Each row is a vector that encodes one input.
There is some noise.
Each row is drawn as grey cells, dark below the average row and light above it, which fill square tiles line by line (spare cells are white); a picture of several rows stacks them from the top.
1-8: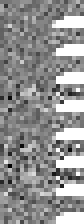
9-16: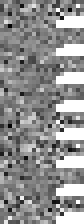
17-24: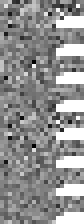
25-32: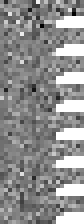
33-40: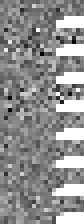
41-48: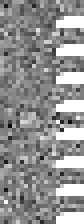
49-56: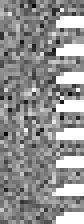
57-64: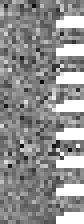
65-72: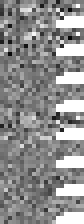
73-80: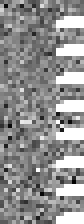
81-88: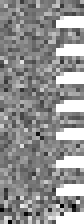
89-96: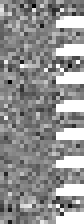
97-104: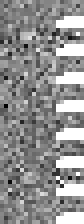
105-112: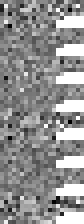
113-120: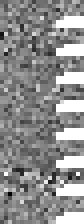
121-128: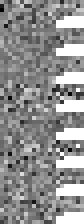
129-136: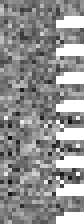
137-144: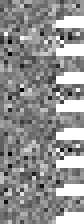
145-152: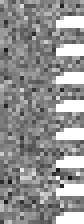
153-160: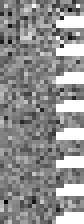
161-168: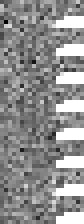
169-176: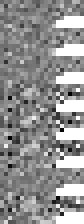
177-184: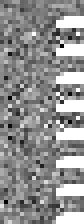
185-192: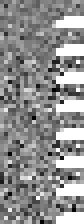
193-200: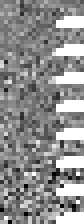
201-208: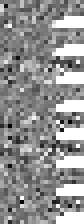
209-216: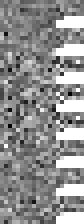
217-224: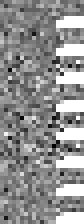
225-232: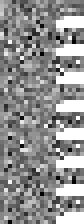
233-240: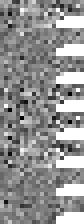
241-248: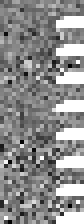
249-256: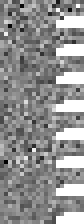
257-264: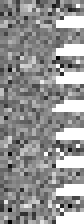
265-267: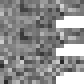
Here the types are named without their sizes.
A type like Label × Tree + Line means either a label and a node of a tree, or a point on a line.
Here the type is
Bool × List(Circle + Line).
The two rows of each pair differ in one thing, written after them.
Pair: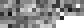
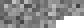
the true/false value
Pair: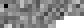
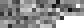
the true/false value
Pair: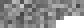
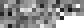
the true/false value
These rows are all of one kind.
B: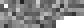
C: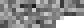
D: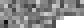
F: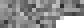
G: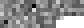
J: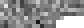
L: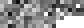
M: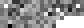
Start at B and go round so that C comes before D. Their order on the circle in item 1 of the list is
B, J, M, C, G, D, L, F.
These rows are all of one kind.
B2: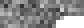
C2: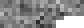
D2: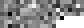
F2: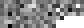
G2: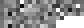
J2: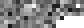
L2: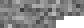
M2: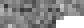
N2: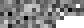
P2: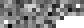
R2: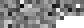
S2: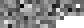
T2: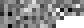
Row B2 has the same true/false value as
C2, L2 and M2.
